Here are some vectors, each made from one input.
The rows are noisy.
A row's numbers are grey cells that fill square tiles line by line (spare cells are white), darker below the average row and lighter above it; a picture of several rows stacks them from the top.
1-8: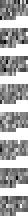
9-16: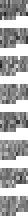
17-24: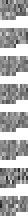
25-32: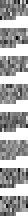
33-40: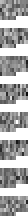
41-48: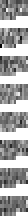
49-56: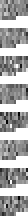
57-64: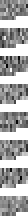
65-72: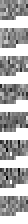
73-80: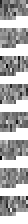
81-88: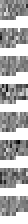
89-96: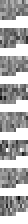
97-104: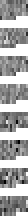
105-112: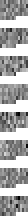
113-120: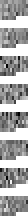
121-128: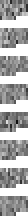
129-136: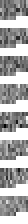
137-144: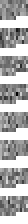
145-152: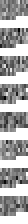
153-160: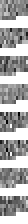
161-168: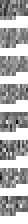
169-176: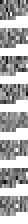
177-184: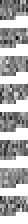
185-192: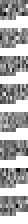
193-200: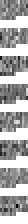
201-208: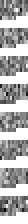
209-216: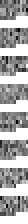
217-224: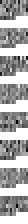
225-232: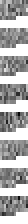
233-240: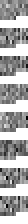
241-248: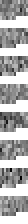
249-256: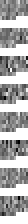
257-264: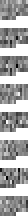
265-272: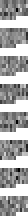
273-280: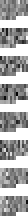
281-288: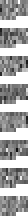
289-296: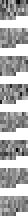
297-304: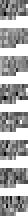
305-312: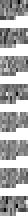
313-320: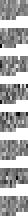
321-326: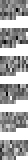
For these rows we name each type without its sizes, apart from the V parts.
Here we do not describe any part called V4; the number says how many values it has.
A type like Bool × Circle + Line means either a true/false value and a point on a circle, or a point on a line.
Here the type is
(Circle + Line) × (Line + V4).
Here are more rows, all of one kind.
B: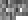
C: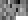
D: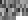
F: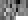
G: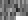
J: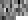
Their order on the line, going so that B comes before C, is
G, F, B, C, D, J.
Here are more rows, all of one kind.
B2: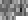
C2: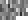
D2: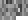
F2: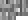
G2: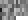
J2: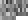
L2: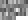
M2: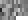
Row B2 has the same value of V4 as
D2 and J2.
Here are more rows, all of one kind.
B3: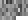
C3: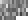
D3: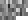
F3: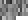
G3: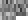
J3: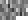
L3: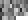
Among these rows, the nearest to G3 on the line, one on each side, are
C3 and D3.
